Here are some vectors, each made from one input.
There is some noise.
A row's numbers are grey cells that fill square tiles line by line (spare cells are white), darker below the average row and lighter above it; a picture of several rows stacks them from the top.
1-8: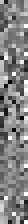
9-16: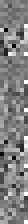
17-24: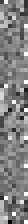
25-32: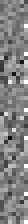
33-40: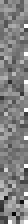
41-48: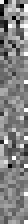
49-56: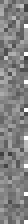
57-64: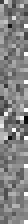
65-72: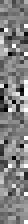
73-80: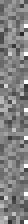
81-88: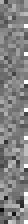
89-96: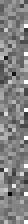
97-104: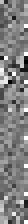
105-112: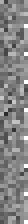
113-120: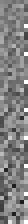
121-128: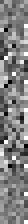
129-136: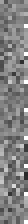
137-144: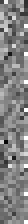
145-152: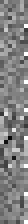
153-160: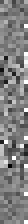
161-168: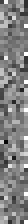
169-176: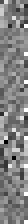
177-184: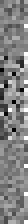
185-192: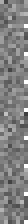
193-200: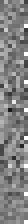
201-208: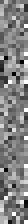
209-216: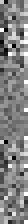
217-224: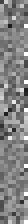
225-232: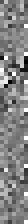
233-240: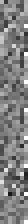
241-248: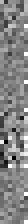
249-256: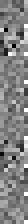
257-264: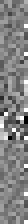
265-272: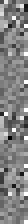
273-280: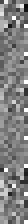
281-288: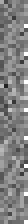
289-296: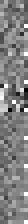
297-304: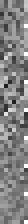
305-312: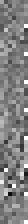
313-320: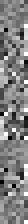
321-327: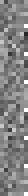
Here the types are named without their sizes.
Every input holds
a node of a tree.
